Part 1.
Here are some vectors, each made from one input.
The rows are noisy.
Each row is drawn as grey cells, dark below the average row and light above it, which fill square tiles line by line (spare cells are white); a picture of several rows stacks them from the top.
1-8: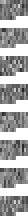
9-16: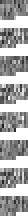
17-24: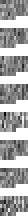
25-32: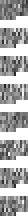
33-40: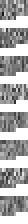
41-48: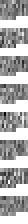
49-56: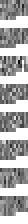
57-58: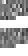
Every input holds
a point on a 6-point line and a true/false value.
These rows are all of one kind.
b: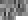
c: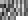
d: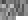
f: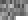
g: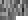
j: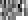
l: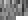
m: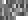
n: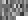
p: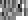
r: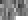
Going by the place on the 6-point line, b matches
j, p and r.
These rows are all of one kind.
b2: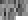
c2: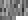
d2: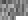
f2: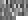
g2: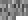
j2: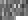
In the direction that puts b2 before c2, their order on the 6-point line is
b2, d2, g2, c2, j2, f2.
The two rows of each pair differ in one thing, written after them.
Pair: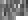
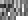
the true/false value
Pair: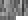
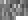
the place on the 6-point line
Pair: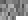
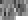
the place on the 6-point line
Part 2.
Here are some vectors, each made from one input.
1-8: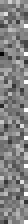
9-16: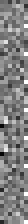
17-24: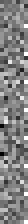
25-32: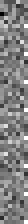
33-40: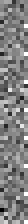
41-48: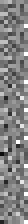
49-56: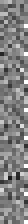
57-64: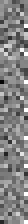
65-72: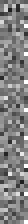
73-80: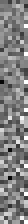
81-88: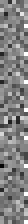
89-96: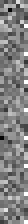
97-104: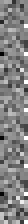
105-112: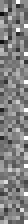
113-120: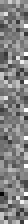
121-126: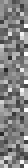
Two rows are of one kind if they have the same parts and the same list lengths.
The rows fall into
2 kinds.
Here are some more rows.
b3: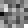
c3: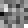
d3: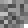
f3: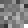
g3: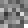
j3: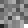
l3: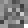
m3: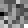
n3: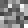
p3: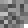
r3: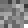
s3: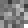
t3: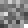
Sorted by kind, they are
b3, c3, m3, n3
d3, f3, g3, j3, l3, p3, r3, s3, t3

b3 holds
a point on each of two 3-point lines.
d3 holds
a point on an 11-point line.
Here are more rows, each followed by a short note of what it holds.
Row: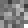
a point on an 11-point line
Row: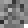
a point on an 11-point line
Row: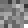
a point on an 11-point line
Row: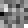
a point on each of two 3-point lines
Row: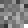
a point on an 11-point line
